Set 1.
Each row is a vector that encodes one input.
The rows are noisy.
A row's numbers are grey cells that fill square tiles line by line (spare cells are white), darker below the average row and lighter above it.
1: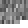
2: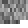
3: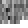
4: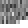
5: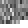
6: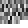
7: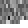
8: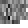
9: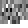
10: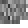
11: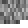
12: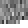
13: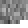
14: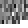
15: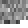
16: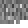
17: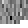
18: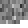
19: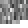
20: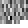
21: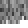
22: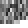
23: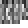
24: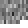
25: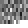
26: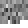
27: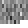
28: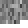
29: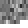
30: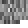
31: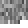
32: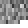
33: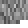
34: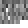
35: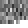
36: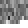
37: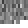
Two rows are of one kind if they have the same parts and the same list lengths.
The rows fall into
2 kinds.
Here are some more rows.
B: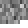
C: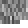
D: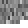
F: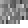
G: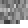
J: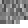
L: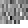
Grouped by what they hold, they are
B, D, F, J, L
C, G

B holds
three true/false values.
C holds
a fixed value.
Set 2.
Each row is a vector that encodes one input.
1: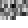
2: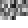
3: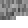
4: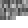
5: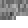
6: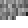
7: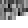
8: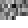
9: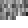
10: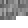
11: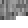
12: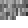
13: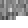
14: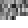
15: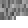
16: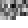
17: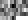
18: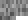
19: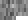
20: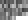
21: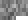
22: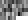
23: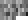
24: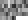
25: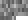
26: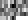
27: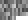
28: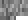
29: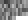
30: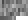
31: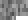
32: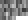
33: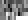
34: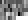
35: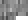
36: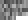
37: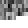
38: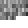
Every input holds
a point on a 7-point line.
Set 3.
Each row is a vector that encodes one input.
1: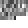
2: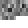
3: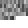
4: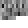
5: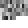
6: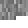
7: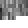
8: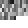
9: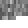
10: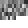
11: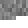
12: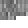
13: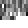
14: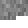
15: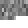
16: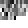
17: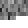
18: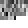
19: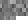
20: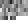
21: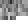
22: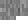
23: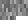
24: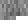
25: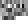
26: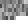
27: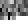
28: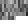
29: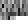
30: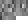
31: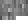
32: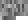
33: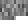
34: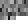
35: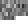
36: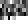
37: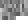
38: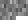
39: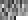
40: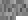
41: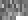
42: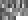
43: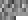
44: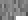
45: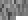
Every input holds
a point on a 7-point line.
